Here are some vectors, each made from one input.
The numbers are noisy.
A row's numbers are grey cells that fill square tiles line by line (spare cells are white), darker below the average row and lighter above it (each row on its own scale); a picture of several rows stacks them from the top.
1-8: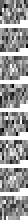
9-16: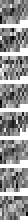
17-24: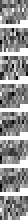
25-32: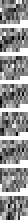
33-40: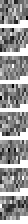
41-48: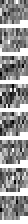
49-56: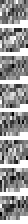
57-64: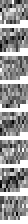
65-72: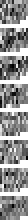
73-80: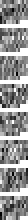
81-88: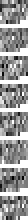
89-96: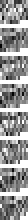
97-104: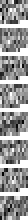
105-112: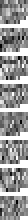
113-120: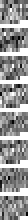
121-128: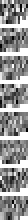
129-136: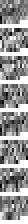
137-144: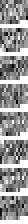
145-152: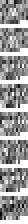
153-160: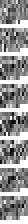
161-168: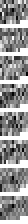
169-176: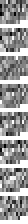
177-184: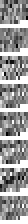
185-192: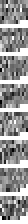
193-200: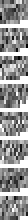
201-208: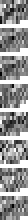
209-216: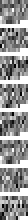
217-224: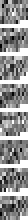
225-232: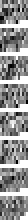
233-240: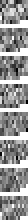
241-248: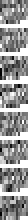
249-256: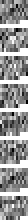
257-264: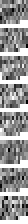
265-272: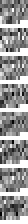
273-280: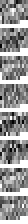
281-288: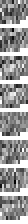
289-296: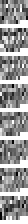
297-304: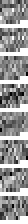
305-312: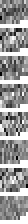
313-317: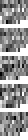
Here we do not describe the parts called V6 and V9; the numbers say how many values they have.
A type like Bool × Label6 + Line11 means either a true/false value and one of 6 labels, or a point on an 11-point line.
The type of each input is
Label7 × Label7 + (Tree7 × V6 + Unit) × V9.
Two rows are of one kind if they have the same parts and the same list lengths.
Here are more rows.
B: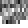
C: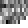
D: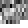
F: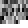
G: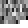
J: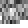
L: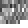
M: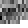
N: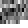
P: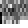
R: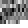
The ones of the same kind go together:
B, C, M, N, R
D, F, G, J
L, P

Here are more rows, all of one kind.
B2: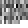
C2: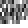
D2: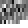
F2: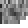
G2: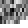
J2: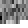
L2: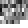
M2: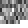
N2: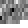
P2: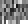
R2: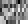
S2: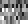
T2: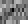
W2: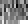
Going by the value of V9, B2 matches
D2, P2 and W2.
